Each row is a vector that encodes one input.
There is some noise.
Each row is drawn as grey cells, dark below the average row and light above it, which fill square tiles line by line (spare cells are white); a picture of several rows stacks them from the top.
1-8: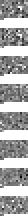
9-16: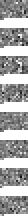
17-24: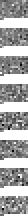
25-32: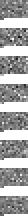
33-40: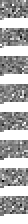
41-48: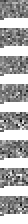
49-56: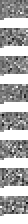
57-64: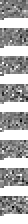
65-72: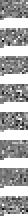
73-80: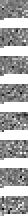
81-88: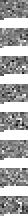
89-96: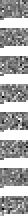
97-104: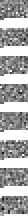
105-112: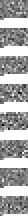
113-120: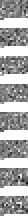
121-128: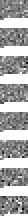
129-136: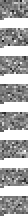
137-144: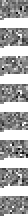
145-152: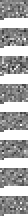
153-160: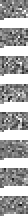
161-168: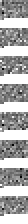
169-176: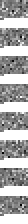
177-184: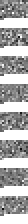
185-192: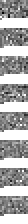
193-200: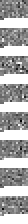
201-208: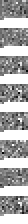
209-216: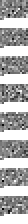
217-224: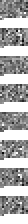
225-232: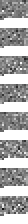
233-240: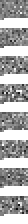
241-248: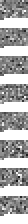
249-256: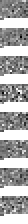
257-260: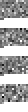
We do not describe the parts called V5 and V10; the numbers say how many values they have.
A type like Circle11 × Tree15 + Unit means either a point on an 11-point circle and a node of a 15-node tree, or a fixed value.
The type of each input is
Circle11 × (Circle11 + V10) + V5.
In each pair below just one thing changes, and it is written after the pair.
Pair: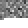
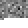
the value of V10
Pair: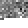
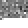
the value of V10
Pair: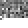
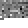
the value of V10
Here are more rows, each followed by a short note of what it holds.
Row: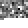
a value of V5
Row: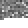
a point on each of two 11-point circles
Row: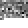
a point on an 11-point circle and a value of V10
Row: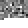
a value of V5
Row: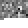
a value of V5
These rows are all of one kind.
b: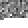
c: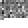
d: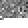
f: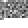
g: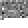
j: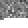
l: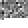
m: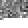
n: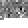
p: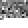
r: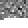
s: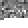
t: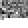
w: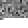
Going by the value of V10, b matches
f, l, p and w.
